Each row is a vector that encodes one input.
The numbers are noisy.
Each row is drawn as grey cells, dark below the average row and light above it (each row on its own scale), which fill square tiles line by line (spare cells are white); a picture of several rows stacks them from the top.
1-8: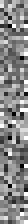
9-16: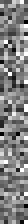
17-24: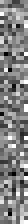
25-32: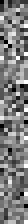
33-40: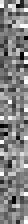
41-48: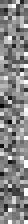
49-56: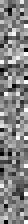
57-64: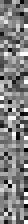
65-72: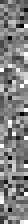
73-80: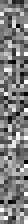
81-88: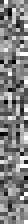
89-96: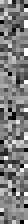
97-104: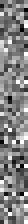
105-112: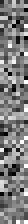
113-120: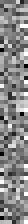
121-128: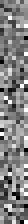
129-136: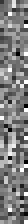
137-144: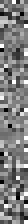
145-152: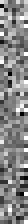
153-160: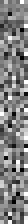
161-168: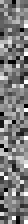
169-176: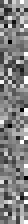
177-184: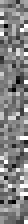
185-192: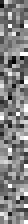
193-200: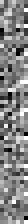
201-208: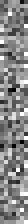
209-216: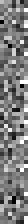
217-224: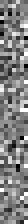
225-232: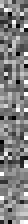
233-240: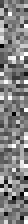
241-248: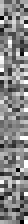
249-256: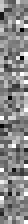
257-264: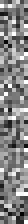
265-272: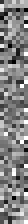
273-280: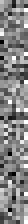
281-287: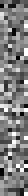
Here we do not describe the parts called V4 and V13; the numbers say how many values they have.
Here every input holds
one of 9 labels and a value of V13, together with either a fixed value, or a true/false value and a value of V4.
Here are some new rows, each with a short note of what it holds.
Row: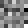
one of 9 labels and a value of V13
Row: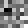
one of 9 labels, a true/false value, a value of V4 and a value of V13
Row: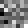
one of 9 labels, a true/false value, a value of V4 and a value of V13
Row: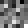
one of 9 labels, a true/false value, a value of V4 and a value of V13
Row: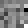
one of 9 labels and a value of V13
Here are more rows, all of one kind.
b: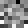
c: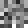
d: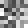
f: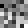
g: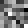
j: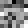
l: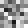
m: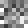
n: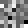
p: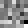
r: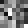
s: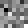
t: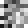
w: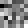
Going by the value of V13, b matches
c, d, t and w.
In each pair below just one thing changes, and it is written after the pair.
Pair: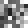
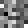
the label
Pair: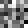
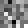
the value of V4
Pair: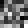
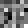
the true/false value
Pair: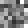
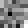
the true/false value
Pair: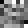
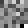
the label
